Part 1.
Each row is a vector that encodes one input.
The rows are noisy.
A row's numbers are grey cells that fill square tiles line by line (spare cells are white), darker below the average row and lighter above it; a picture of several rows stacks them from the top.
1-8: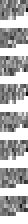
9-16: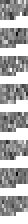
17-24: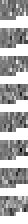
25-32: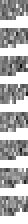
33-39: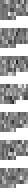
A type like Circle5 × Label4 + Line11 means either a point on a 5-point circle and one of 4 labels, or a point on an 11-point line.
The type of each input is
Bool × Bool × Bool + Unit.
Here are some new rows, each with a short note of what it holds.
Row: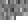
three true/false values
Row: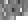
three true/false values
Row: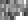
a fixed value
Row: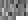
three true/false values
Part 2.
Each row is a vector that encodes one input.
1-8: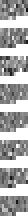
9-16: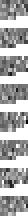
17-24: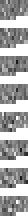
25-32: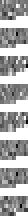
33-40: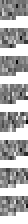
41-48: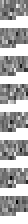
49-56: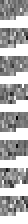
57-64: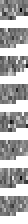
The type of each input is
Bool × Bool × Bool + Unit.
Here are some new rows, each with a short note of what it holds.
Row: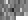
three true/false values
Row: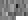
three true/false values
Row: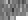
three true/false values
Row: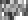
a fixed value
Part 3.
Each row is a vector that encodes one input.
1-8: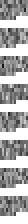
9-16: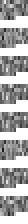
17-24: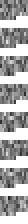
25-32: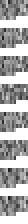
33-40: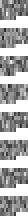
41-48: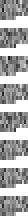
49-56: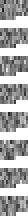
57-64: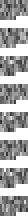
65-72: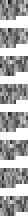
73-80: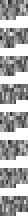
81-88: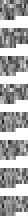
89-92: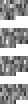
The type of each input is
Label5.
